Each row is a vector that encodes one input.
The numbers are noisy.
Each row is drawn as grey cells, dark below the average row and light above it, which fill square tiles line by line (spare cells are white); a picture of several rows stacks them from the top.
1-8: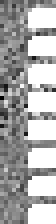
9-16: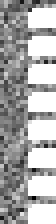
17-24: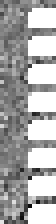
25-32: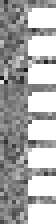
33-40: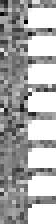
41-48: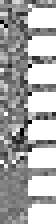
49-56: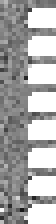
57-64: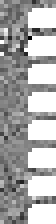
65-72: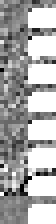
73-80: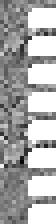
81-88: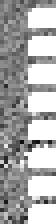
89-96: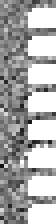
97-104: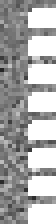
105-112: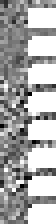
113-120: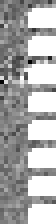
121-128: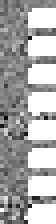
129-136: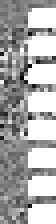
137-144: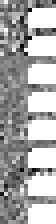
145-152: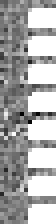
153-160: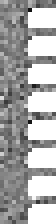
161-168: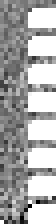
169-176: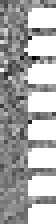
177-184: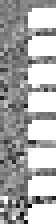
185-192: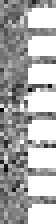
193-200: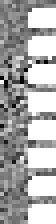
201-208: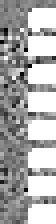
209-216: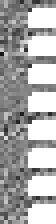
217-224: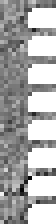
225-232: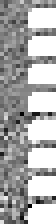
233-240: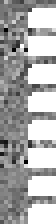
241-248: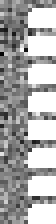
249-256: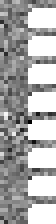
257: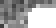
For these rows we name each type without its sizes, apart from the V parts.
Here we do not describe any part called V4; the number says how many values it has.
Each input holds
a point on a circle, together with a list of items, each a point on a line and a value of V4.
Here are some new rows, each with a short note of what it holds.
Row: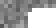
a point on a circle, together with a list of one item
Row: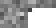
a point on a circle, together with the empty list
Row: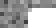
a point on a circle, together with a list of two items
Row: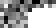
a point on a circle, together with a list of one item
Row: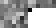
a point on a circle, together with the empty list
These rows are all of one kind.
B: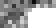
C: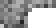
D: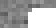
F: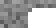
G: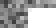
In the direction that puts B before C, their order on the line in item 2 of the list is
F, B, D, C, G.
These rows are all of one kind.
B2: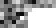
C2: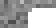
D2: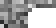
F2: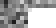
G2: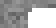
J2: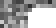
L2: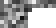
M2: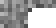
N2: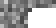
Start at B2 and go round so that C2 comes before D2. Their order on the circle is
B2, F2, C2, M2, D2, G2, J2, L2, N2.
